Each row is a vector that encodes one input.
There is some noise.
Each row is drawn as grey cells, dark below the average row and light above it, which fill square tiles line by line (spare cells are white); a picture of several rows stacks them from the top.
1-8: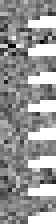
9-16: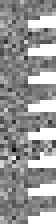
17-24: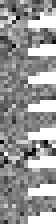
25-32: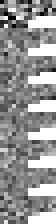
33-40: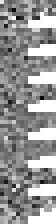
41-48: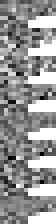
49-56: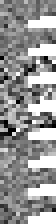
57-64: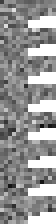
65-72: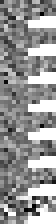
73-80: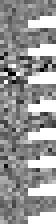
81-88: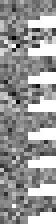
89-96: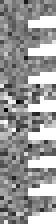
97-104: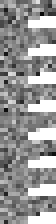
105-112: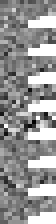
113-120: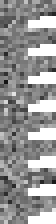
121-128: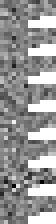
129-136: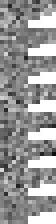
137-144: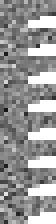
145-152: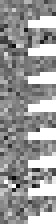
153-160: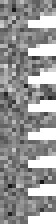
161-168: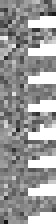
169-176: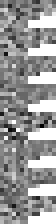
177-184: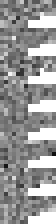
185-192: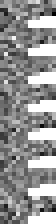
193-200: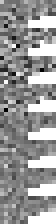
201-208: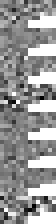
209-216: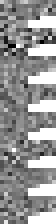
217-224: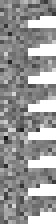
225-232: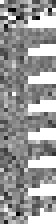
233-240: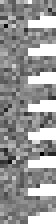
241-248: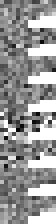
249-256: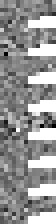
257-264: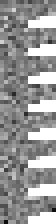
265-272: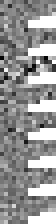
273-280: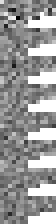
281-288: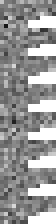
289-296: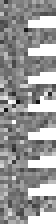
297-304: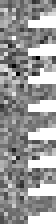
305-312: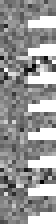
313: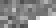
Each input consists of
a list of up to two points on a 16-point line.
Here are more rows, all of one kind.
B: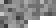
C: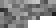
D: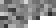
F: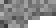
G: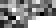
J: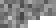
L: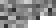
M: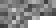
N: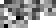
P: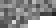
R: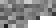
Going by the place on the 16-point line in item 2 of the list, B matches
D and L.
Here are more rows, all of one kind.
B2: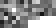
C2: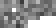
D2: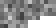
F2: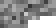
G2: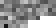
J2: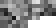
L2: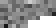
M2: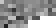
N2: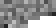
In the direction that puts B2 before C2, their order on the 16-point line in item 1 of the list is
G2, L2, J2, M2, N2, B2, C2, D2, F2.
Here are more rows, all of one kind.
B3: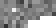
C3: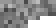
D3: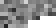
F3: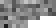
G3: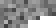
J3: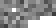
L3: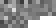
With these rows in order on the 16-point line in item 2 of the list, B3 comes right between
F3 and G3.
